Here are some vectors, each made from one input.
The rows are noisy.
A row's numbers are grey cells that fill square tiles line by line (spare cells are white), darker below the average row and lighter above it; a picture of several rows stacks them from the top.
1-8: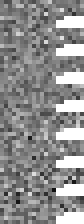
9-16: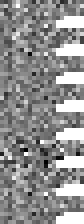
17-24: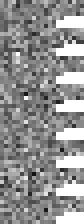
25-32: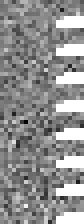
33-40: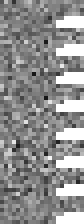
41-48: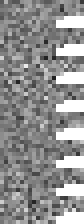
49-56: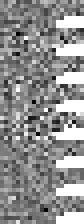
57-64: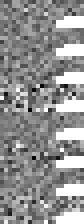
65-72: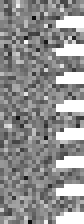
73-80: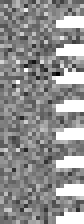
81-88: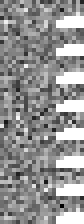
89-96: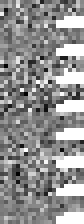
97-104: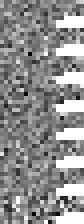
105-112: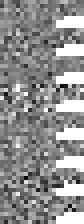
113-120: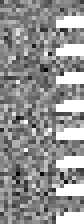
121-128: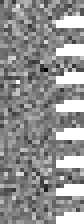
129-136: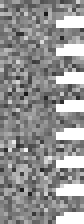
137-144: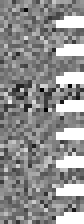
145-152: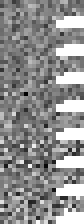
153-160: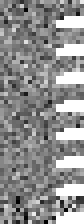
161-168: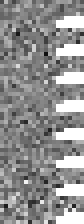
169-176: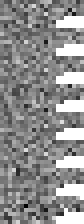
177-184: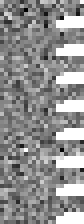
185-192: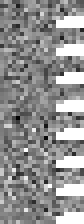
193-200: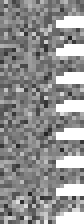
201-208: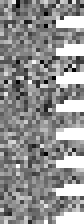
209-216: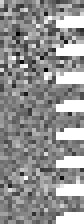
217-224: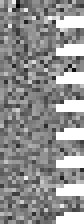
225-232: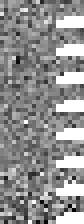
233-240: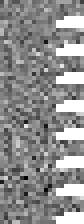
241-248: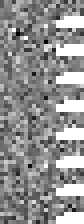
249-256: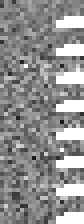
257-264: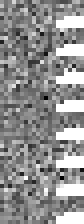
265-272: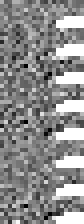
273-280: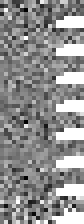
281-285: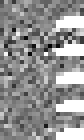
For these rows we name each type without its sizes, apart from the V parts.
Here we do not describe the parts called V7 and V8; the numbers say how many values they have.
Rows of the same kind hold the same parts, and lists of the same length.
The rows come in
3 kinds.
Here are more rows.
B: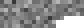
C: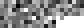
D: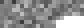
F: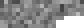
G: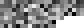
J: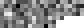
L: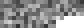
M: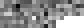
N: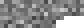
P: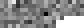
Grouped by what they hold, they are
B, D, F, L
C, J, M, P
G, N

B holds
a point on a circle, a value of V7 and a value of V8.
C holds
a node of a tree.
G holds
a point on a line.
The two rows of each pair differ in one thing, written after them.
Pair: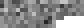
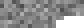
the value of V8
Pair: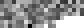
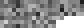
the value of V7
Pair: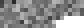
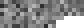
the value of V7
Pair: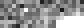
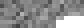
the value of V7
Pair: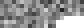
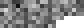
the place on the circle
